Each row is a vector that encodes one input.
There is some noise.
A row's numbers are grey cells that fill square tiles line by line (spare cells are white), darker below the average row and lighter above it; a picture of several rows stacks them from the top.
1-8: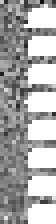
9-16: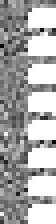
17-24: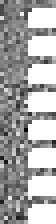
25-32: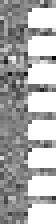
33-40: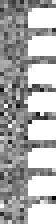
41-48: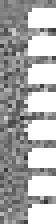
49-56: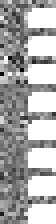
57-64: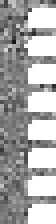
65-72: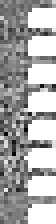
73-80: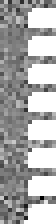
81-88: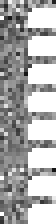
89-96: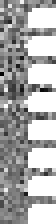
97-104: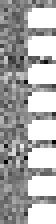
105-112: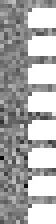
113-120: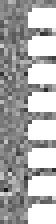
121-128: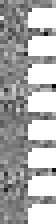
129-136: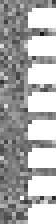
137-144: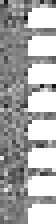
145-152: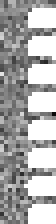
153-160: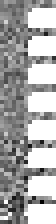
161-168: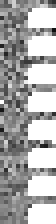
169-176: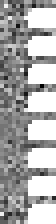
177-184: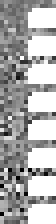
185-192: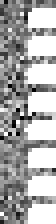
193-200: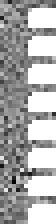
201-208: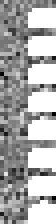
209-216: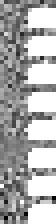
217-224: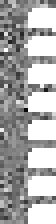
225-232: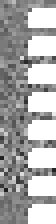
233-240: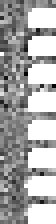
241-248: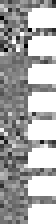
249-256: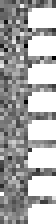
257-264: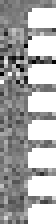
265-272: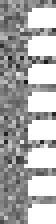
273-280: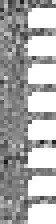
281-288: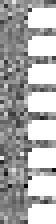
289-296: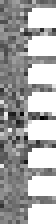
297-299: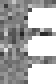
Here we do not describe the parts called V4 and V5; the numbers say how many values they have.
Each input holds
either a value of V4 and a value of V5, or a list of up to three points on an 8-point line.
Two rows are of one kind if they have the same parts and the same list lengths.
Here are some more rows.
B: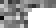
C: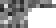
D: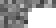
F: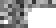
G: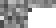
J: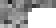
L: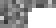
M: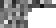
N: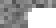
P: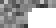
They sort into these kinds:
B, J
C, F
D, L, N, P
G
M

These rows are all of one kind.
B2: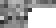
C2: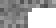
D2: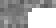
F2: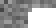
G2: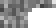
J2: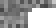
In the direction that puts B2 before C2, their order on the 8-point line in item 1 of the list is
B2, G2, J2, D2, C2, F2.
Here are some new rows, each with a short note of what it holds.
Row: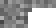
a list of two items
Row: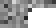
a list of two items
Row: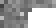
a list of three items
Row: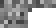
the empty list
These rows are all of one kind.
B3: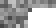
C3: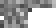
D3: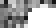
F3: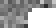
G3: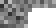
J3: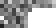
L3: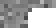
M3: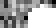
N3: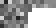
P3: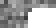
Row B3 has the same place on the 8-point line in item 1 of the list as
D3 and P3.
